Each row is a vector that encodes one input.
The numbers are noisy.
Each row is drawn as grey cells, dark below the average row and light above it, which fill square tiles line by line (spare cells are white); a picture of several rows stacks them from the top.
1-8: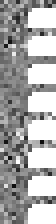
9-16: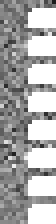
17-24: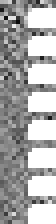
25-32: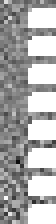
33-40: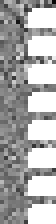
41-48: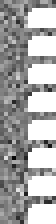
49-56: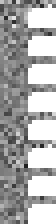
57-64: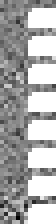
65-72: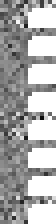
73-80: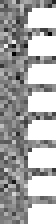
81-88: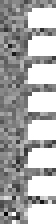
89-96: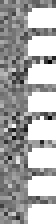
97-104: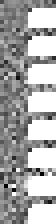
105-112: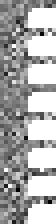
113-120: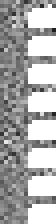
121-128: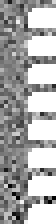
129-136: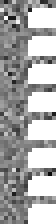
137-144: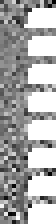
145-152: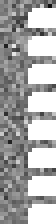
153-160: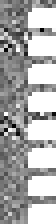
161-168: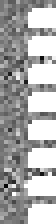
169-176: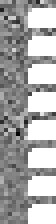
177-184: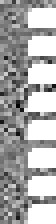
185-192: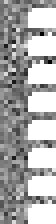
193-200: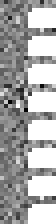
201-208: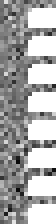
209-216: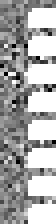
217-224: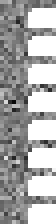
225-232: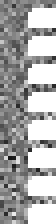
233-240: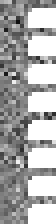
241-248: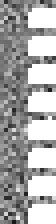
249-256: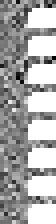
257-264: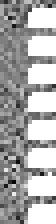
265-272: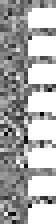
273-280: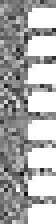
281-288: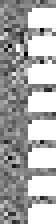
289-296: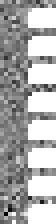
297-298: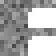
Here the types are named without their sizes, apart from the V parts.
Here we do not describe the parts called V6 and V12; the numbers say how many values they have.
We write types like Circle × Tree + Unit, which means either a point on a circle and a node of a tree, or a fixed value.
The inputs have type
List(Line) + V6 × V12.
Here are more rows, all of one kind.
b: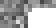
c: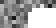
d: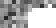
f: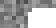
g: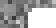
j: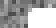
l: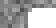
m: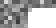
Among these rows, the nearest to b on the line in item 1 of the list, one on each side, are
c and f.
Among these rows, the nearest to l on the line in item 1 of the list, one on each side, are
g and m.
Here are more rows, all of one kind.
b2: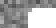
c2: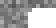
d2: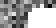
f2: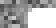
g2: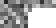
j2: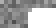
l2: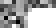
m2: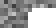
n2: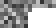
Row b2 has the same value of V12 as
c2 and l2.
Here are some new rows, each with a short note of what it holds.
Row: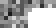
the empty list
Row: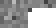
a list of three items
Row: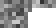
the empty list
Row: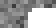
a value of V6 and a value of V12
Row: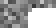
a list of three items
